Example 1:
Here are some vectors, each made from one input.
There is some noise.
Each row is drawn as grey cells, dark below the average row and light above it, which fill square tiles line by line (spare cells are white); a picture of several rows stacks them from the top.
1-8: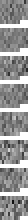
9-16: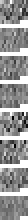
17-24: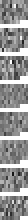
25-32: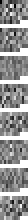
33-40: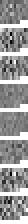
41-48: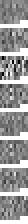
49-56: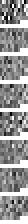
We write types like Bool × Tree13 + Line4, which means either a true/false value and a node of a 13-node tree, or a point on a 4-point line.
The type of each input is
List2(Line5).
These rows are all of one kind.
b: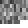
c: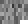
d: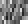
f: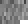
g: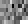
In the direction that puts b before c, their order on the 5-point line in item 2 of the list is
d, g, f, b, c.
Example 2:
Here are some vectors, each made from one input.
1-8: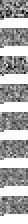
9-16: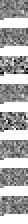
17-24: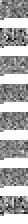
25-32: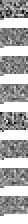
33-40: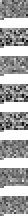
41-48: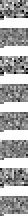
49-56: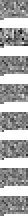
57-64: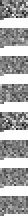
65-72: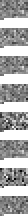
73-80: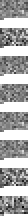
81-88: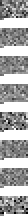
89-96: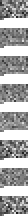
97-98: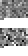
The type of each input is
Circle6 + Circle13.
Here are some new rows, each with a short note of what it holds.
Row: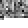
a point on a 6-point circle
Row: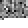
a point on a 6-point circle
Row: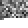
a point on a 6-point circle
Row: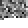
a point on a 6-point circle
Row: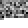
a point on a 6-point circle
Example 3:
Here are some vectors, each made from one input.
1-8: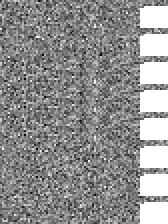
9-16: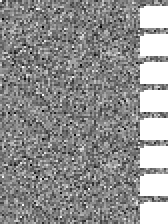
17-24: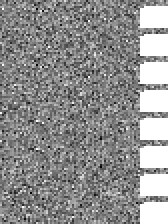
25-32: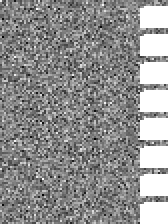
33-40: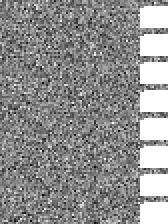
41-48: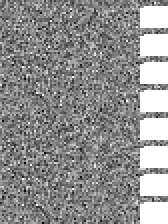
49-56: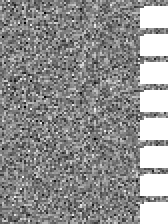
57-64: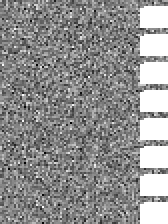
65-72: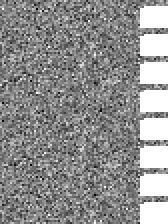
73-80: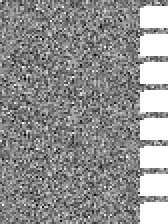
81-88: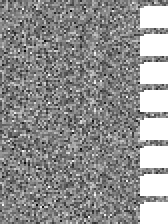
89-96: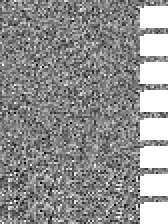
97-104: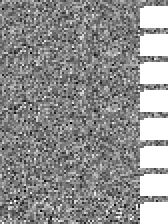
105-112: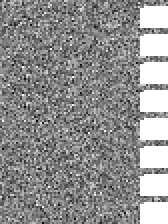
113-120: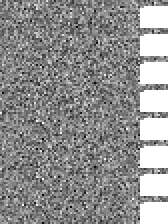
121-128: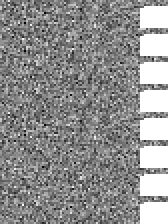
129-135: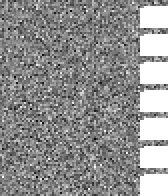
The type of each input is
Bool × Bool × Bool + Line5 × Line5 + Unit.
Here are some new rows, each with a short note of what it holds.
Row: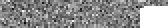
three true/false values
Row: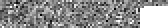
a fixed value
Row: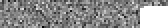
a point on each of two 5-point lines
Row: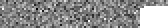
three true/false values
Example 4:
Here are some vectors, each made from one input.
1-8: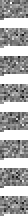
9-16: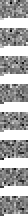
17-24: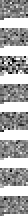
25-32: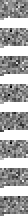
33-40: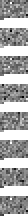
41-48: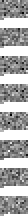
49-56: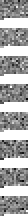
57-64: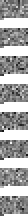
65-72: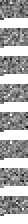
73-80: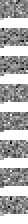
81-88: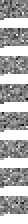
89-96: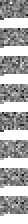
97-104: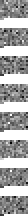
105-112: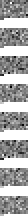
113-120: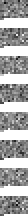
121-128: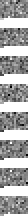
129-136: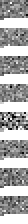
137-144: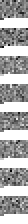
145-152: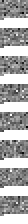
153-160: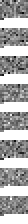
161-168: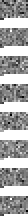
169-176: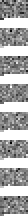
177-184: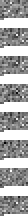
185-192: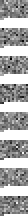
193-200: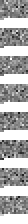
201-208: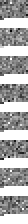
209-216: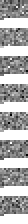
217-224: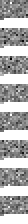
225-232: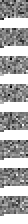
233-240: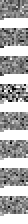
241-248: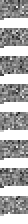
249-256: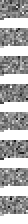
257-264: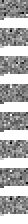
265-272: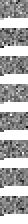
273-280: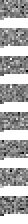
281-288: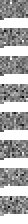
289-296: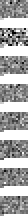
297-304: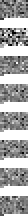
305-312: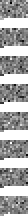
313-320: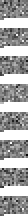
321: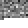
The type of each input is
List2(Line17).
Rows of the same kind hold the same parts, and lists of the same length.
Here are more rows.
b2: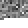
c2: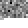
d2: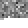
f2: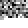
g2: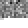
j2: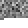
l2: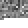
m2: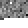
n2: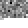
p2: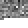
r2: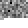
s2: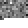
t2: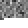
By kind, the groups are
b2, j2, l2, m2, p2, s2, t2
c2, d2, g2, n2, r2
f2

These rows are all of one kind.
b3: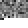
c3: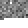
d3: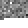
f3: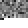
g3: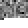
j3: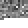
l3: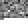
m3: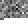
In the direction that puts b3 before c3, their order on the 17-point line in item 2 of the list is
l3, b3, f3, j3, m3, d3, c3, g3.
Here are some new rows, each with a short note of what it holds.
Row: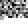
the empty list
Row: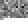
a list of one item
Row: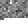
a list of two items
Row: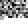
the empty list
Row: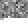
a list of one item
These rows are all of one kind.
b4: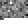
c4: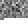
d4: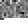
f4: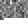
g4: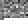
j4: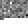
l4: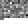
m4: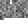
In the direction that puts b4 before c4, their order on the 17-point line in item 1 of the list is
d4, f4, m4, b4, j4, l4, g4, c4.
